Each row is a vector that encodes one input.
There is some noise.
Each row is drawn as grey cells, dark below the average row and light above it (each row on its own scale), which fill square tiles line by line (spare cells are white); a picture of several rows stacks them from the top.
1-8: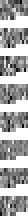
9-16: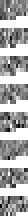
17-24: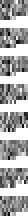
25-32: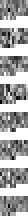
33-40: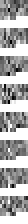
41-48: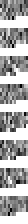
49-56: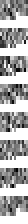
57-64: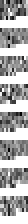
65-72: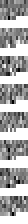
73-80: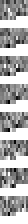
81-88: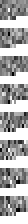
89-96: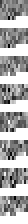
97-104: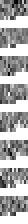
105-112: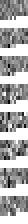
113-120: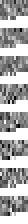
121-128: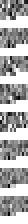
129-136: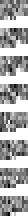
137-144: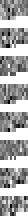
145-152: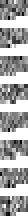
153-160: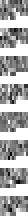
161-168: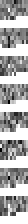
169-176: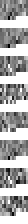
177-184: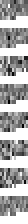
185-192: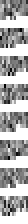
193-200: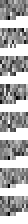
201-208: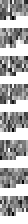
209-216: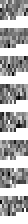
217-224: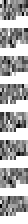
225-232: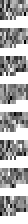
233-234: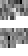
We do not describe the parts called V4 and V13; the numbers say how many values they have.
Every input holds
a true/false value and a value of V13, together with either a point on a 10-point line, or a value of V4.
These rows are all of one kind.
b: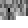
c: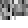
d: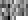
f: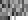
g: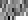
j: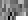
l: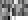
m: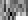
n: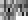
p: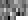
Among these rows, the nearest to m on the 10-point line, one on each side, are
f and j.
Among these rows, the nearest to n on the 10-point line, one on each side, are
l and p.
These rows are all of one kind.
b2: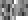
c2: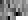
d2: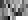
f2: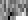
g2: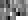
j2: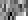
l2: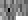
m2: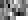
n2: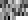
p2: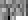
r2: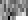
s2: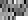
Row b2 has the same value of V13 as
c2, d2, m2 and s2.
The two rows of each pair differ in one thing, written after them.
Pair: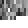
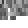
the value of V4
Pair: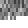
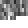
the true/false value
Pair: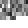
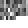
the value of V4
